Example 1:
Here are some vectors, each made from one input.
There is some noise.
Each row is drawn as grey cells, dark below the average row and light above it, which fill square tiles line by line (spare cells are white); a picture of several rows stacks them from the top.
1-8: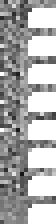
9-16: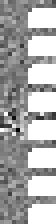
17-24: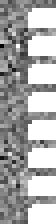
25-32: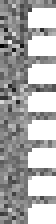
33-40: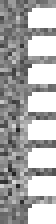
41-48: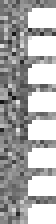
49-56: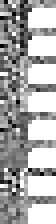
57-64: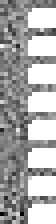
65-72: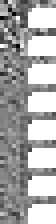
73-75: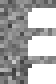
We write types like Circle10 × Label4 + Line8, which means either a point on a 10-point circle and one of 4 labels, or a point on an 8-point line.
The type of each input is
Line7.
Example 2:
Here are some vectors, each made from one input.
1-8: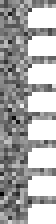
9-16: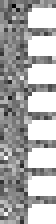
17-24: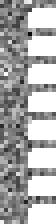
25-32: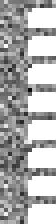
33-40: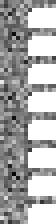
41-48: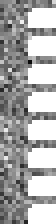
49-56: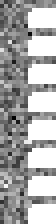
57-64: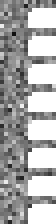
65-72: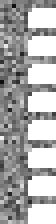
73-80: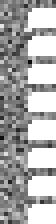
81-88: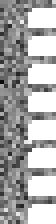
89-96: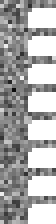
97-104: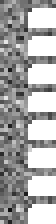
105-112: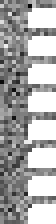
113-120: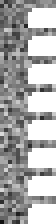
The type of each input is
Circle20.
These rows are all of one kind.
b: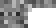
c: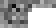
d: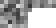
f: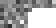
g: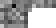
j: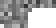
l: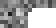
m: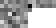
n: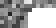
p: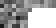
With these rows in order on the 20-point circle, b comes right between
j and p.
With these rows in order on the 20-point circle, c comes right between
d and g.
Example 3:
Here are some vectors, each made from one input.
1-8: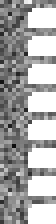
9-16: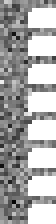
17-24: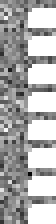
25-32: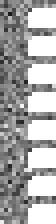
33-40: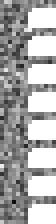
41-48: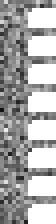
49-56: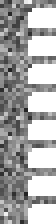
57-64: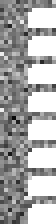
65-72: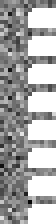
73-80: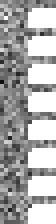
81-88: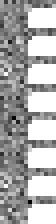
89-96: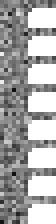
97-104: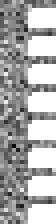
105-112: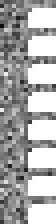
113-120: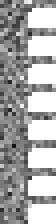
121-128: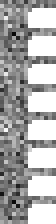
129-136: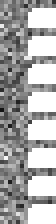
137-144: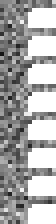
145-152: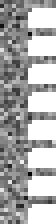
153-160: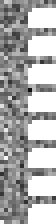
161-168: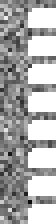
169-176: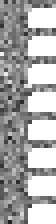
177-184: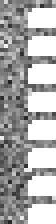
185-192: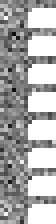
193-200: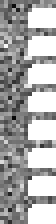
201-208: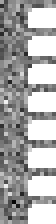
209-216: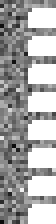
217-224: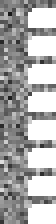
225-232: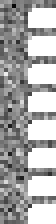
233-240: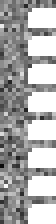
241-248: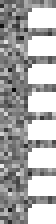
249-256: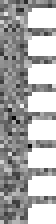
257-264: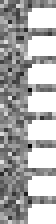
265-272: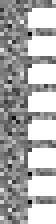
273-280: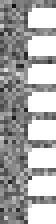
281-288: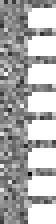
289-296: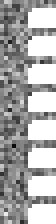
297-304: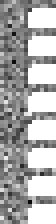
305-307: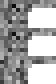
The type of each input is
Circle20.
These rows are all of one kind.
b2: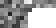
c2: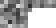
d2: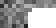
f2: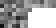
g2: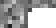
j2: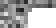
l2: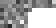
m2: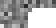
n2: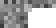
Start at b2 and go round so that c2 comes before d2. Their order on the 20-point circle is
b2, g2, l2, j2, c2, m2, n2, d2, f2.
